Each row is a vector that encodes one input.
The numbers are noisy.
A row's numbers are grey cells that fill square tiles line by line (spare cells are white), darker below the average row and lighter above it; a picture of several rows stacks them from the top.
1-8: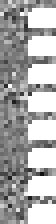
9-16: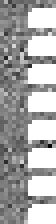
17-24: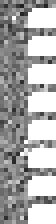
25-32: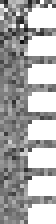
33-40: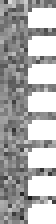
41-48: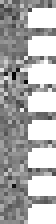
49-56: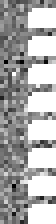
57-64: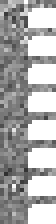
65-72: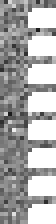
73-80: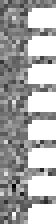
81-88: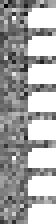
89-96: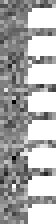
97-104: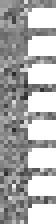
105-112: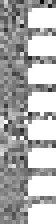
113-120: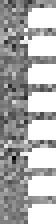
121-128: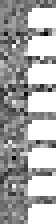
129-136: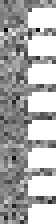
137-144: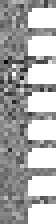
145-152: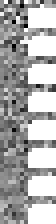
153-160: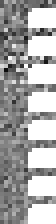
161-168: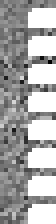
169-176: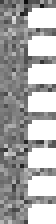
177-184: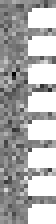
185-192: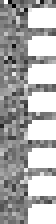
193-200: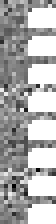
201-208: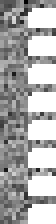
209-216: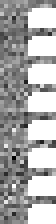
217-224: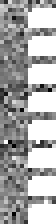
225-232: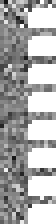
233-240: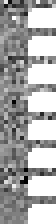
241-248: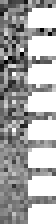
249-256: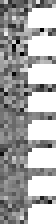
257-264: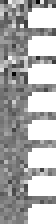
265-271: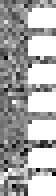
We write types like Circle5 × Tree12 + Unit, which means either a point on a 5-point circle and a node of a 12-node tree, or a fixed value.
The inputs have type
List2(Line12).
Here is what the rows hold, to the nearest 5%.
All of them are lists of up to two points on a 12-point line: a few are empty, 35% hold one and 65% two.
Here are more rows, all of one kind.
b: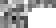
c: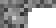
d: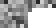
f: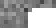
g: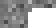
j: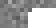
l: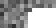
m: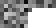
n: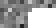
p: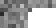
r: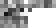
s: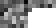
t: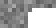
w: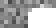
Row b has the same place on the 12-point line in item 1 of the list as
m, n and t.
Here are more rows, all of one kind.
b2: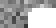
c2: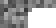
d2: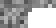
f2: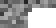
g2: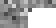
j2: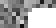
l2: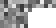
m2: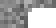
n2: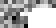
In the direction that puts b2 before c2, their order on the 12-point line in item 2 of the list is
l2, b2, d2, m2, f2, n2, c2, j2, g2.
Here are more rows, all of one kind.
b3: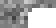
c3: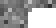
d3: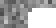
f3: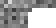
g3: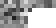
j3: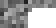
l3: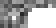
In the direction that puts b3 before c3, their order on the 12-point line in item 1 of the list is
f3, g3, j3, b3, d3, c3, l3.
